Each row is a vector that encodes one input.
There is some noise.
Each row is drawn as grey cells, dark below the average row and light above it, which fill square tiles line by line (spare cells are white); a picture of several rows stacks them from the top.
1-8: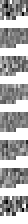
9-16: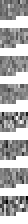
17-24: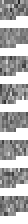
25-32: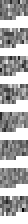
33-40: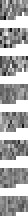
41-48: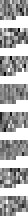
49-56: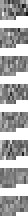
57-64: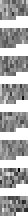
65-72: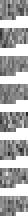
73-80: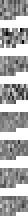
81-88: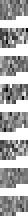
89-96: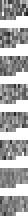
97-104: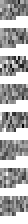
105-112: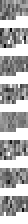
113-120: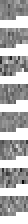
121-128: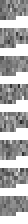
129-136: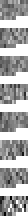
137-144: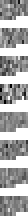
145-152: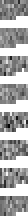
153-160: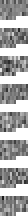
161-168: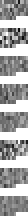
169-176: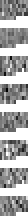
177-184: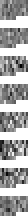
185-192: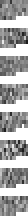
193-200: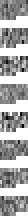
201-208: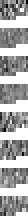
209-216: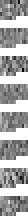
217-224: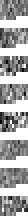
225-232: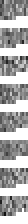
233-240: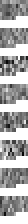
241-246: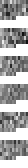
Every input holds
a list of up to three items, each one of 7 labels and a point on a 5-point line.
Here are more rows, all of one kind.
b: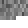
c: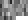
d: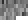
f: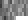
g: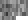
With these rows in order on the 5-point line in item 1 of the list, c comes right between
b and f.
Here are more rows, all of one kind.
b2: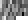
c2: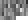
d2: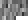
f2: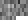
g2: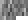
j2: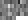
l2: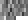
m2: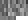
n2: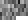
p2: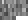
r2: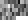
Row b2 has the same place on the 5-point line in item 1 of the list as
n2 and p2.
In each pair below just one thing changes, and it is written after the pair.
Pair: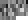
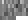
the label in item 1 of the list
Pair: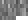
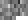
the label in item 1 of the list
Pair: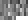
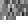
the label in item 1 of the list
